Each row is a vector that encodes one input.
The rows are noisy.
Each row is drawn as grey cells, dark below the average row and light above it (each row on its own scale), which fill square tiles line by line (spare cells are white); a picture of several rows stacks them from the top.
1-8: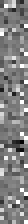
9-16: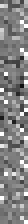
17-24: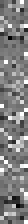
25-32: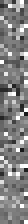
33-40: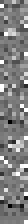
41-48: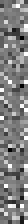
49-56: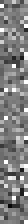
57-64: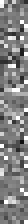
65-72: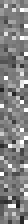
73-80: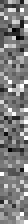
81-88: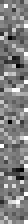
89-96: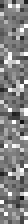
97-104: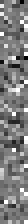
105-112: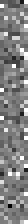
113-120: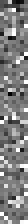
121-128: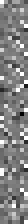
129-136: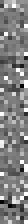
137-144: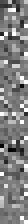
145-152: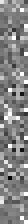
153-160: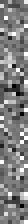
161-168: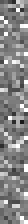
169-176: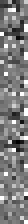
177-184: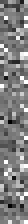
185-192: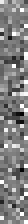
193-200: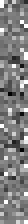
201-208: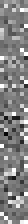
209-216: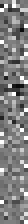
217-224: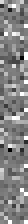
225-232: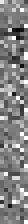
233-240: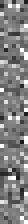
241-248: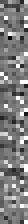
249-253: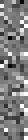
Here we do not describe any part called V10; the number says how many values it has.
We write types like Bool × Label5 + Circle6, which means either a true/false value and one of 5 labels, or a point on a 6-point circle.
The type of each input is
(Bool × Bool × Bool + Line4) × V10.
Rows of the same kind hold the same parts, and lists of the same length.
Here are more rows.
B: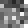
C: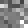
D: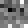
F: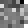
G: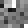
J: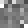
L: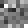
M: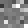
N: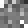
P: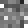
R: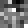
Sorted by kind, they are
B, C, F, J, N, P, R
D, G, L, M

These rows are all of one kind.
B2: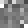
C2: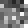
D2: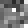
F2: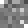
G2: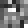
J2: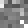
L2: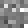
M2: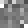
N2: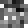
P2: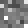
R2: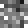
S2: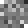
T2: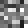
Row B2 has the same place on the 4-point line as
F2, J2, M2 and S2.
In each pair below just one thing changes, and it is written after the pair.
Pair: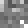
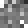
the value of V10
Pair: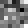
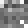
the place on the 4-point line
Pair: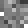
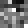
the place on the 4-point line
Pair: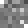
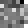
the place on the 4-point line
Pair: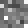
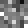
the value of V10
